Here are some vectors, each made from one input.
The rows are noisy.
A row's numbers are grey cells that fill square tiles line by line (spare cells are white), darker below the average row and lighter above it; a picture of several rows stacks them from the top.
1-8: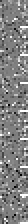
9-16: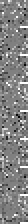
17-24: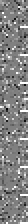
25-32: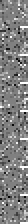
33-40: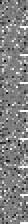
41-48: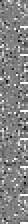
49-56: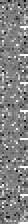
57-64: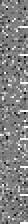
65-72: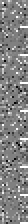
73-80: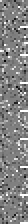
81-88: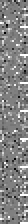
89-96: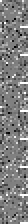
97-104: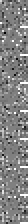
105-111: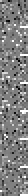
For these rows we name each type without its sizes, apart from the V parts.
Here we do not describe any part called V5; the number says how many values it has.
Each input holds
a label, together with either a label and a true/false value, or a value of V5.
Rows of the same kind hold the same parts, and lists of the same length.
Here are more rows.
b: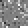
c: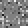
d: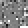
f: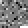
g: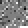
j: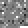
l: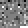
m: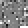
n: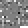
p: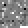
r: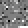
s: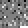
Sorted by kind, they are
b, c, g, j, n, p, r
d, f, l, m, s

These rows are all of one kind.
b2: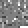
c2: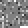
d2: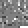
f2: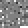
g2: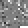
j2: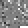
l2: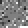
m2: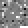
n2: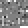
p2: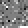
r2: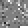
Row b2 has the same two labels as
d2, g2, j2 and r2.
